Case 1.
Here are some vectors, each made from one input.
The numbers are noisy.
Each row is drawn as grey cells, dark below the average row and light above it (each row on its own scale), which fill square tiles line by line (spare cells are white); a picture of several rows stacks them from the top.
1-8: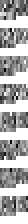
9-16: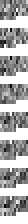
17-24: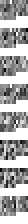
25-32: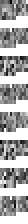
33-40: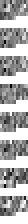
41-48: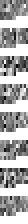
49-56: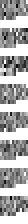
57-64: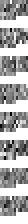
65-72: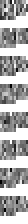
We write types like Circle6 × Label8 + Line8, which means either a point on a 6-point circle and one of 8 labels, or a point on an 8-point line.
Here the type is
List2(Line5).
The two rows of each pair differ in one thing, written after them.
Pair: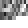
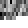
the place on the 5-point line in item 2 of the list
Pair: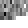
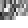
the place on the 5-point line in item 1 of the list
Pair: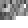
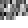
the place on the 5-point line in item 2 of the list
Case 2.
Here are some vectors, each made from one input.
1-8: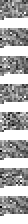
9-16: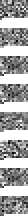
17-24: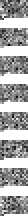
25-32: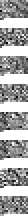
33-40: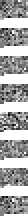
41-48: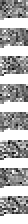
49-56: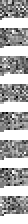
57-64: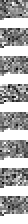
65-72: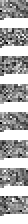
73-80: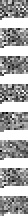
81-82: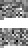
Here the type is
Circle6 + Line8.
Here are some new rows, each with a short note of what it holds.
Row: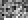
a point on a 6-point circle
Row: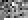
a point on a 6-point circle
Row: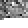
a point on a 6-point circle
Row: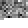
a point on a 6-point circle
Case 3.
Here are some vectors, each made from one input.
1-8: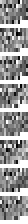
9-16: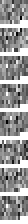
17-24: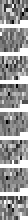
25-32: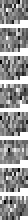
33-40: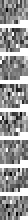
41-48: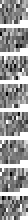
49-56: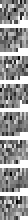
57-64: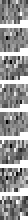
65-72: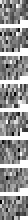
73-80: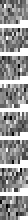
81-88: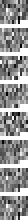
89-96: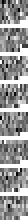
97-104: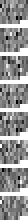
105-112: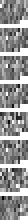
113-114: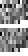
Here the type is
Label6 × Label6.
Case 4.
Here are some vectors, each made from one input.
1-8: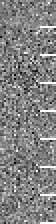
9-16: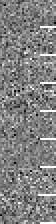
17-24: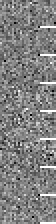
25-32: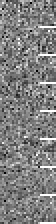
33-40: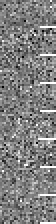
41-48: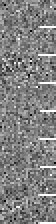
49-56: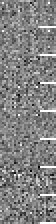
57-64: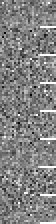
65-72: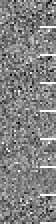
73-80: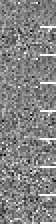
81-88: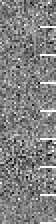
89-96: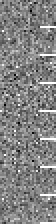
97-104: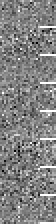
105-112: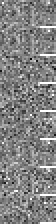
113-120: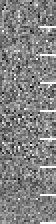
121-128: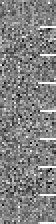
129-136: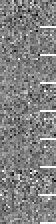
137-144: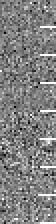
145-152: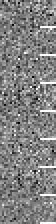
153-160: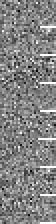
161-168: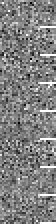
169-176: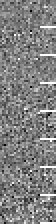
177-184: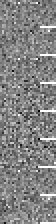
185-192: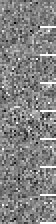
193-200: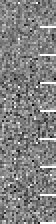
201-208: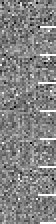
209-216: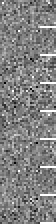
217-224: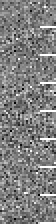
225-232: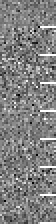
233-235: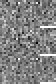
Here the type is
Line5 × (Tree14 + Unit).
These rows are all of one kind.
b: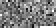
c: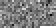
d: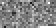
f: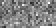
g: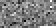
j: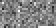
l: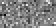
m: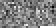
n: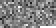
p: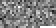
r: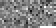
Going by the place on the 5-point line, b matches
f and g.
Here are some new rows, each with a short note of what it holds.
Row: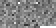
a point on a 5-point line
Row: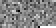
a point on a 5-point line
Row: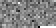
a point on a 5-point line
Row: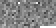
a point on a 5-point line
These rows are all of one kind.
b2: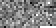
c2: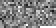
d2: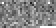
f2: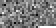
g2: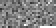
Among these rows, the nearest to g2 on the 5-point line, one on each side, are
b2 and d2.
